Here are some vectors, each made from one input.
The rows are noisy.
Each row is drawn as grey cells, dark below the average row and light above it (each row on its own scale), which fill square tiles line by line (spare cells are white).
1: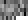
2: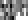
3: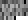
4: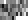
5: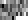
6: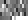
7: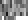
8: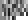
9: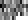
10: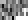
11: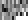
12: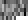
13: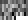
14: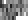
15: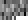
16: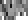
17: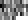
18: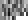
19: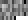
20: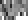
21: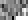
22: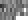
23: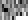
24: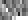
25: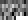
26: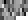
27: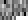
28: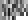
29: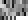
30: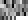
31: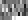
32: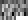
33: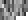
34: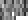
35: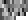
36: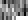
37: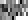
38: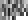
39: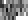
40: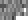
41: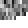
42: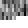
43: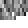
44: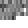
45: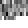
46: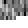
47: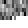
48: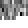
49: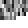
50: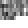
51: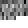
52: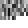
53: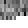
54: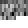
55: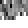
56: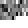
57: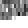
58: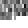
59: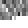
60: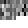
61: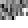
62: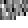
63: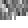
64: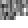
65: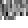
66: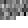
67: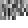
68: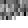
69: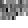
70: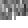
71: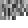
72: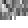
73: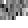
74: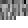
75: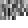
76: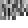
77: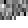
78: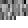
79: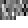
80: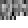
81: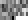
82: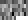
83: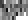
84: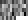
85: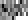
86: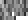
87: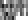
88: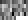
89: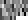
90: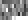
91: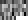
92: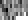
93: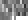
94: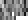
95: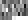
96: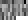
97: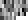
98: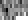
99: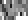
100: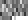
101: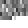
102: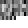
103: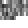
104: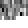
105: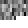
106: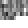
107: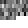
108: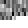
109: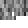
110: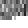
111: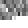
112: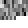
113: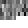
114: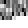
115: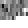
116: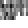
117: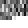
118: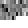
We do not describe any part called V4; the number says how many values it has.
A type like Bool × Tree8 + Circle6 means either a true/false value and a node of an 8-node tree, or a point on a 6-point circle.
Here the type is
Bool × Bool × Bool × Bool × V4 + List2(Line6).
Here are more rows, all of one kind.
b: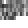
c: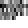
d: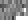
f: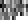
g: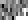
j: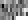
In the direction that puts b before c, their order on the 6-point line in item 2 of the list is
d, g, j, b, c, f.
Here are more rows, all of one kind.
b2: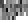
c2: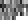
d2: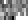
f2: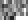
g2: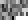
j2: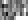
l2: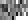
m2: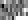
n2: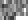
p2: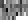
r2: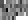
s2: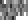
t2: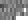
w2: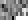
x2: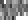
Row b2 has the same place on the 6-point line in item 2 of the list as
c2, p2, r2 and x2.
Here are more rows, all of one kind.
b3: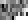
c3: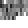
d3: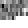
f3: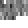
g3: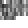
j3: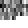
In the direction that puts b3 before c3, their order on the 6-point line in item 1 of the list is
b3, d3, c3, f3, g3, j3.
